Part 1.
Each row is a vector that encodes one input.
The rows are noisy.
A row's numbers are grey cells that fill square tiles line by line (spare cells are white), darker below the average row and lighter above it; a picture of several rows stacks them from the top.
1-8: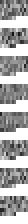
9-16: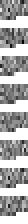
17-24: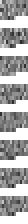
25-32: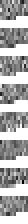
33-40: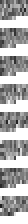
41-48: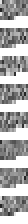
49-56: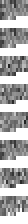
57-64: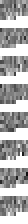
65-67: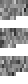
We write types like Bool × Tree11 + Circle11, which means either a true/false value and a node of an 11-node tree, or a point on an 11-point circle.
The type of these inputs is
Line5 × Tree9.
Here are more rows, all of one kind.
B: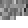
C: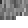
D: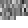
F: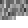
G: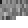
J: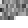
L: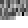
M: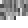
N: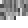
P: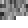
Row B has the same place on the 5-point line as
M, N and P.
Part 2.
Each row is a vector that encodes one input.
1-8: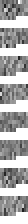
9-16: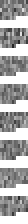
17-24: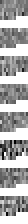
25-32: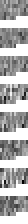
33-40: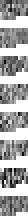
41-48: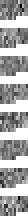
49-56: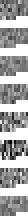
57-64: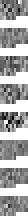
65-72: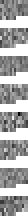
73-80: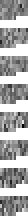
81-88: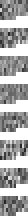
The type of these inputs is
Circle9 + Label4.
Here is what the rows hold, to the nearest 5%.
About 75% of them hold a point on a 9-point circle. The rest hold one of 4 labels.
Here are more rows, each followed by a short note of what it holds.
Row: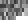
one of 4 labels
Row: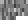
a point on a 9-point circle
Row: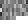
one of 4 labels
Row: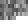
one of 4 labels
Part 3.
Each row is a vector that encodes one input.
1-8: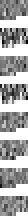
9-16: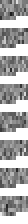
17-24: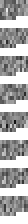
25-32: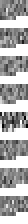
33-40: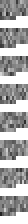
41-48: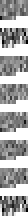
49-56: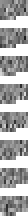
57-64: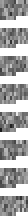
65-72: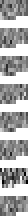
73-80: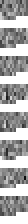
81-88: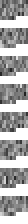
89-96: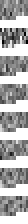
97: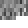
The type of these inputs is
List2(Line10).
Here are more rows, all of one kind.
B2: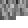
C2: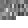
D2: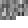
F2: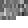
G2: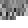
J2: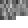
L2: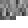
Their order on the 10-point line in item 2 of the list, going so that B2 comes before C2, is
D2, F2, J2, L2, B2, C2, G2.
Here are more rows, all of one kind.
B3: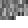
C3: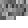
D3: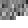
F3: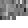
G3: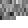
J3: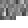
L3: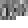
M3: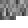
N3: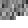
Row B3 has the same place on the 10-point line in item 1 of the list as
D3 and N3.
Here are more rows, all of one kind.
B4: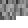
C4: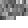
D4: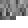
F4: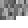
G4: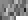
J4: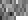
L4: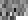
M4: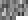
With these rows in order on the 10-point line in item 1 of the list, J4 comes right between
B4 and G4.
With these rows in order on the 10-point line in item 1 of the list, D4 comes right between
B4 and L4.
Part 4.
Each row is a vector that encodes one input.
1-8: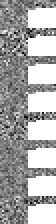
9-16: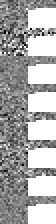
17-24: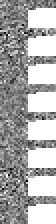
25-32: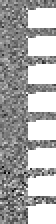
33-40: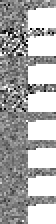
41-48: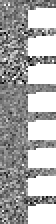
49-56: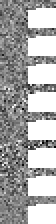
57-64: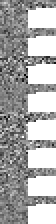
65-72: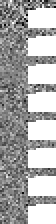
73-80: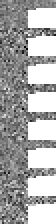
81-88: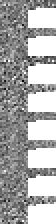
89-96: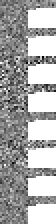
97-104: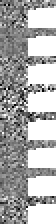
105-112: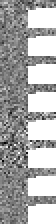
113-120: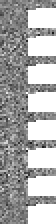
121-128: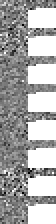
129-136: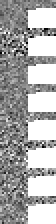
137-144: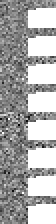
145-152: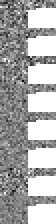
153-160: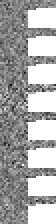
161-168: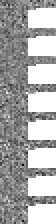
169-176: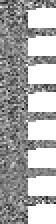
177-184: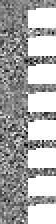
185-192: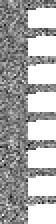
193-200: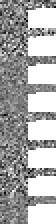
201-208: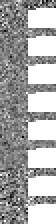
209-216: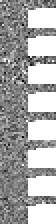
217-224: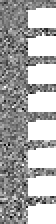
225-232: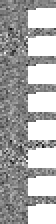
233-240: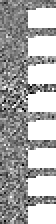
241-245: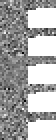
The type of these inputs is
List2(Line11).
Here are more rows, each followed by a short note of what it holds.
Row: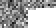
a list of two items
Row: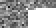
a list of two items
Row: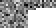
the empty list
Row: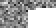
a list of two items
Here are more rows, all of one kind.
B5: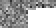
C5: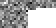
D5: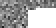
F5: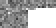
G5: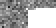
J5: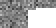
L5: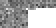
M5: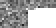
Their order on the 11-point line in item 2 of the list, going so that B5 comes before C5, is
B5, J5, C5, F5, L5, M5, D5, G5.
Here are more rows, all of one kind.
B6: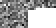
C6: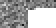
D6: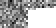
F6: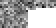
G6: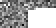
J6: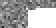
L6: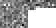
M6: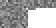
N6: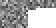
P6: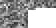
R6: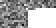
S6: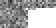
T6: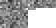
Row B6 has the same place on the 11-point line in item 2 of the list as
L6 and P6.
